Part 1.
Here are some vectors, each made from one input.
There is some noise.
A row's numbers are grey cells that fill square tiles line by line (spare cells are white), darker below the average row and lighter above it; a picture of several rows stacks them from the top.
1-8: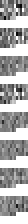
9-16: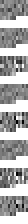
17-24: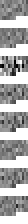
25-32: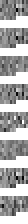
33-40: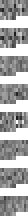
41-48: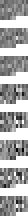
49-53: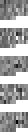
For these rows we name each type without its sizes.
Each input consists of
a point on a line and a true/false value.
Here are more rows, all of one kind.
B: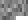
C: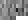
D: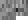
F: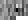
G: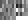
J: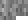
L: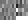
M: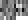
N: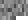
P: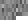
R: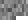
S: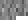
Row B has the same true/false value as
D and M.
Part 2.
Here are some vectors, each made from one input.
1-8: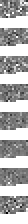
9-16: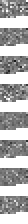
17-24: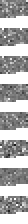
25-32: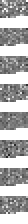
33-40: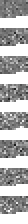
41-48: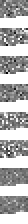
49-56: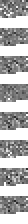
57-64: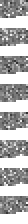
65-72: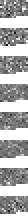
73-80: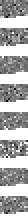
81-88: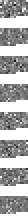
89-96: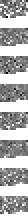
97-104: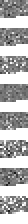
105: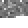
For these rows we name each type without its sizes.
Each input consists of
either a fixed value, or a node of a tree, or three true/false values.
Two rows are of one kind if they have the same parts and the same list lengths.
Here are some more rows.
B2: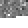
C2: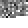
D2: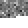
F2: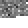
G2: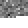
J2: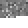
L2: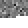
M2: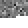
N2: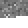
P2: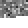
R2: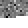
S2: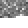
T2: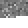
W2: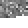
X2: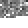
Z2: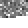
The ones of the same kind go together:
B2, J2, N2, S2, T2, W2, X2, Z2
C2, F2, G2, P2, R2
D2, L2, M2

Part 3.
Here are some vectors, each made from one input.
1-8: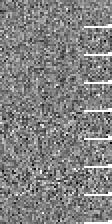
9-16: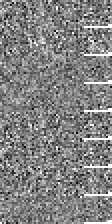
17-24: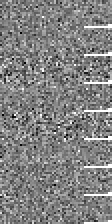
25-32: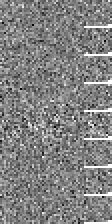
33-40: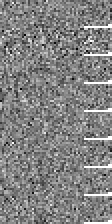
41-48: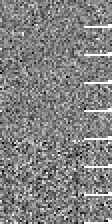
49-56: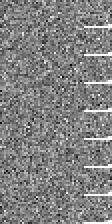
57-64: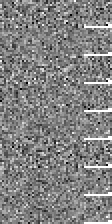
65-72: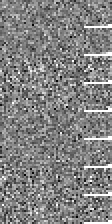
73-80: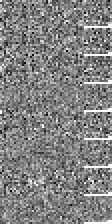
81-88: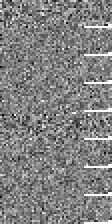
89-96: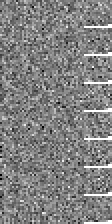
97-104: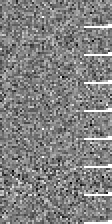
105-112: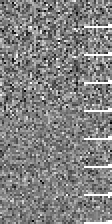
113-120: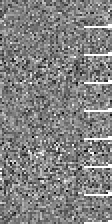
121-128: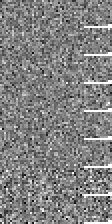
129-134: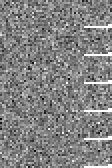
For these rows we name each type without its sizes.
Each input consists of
either a point on a circle, or a point on a line.
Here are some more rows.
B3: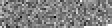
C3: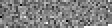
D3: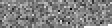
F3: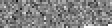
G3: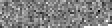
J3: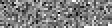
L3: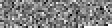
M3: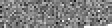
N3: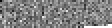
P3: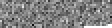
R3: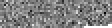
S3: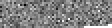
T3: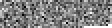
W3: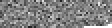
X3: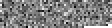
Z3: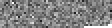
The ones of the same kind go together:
B3, C3, D3, F3, G3, M3, N3, P3, R3, S3, W3, Z3
J3, L3, T3, X3

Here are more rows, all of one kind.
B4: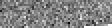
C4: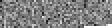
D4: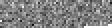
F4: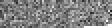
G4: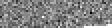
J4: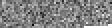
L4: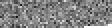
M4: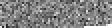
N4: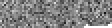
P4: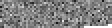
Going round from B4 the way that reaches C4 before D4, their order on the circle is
B4, C4, G4, F4, L4, P4, J4, D4, N4, M4.
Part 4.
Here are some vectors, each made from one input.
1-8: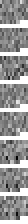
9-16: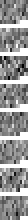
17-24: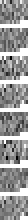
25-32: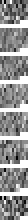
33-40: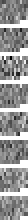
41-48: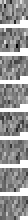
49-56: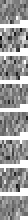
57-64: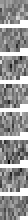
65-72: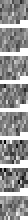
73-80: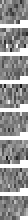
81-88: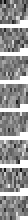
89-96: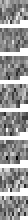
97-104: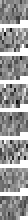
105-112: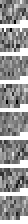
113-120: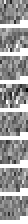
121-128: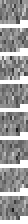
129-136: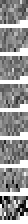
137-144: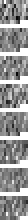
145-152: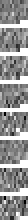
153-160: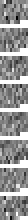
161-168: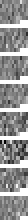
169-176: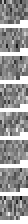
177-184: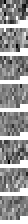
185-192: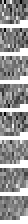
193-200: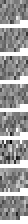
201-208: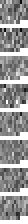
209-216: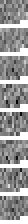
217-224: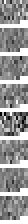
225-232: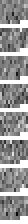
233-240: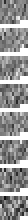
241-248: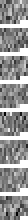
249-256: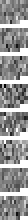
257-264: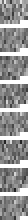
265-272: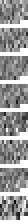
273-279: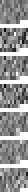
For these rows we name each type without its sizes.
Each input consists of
either a point on a circle, or three true/false values.
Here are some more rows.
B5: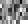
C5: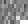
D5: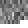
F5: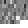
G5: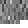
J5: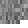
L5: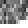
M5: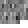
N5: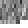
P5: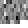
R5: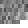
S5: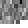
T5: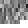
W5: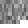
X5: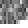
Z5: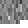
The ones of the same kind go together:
B5, D5, G5, J5, M5, N5, P5, S5, Z5
C5, F5, L5, R5, T5, W5, X5

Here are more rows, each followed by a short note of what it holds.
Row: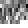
three true/false values
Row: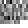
three true/false values
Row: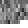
a point on a circle
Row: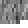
a point on a circle
